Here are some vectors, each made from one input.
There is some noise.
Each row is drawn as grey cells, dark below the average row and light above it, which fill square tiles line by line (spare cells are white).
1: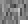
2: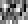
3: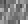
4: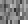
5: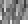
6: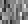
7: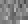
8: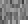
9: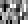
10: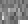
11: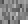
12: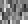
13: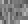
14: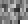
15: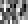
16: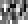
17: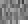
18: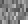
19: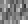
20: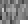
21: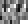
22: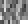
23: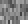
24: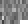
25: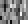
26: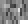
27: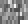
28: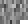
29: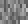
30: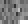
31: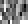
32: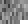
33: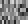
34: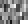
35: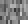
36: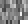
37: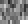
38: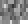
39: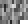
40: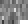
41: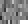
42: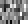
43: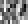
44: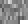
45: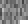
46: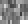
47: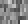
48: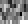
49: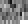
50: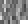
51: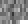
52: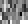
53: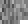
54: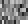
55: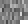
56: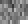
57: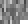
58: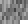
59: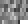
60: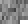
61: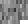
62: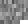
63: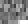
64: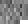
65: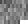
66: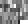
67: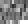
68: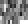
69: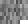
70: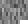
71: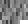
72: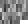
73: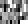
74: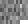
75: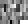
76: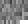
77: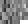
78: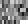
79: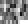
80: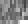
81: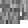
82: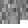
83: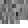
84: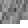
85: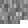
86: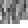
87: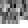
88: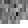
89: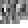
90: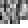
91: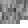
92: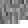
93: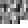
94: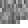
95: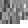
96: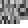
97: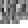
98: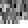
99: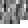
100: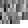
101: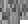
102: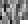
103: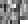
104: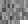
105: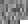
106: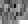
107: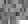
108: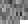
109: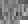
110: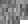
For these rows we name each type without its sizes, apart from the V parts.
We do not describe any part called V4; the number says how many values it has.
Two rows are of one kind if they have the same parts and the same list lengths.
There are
3 kinds of row.
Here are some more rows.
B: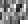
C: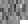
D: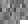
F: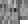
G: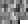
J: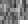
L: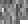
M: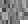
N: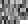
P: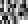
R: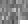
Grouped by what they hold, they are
B, J, L, M, R
C, D, F, G
N, P

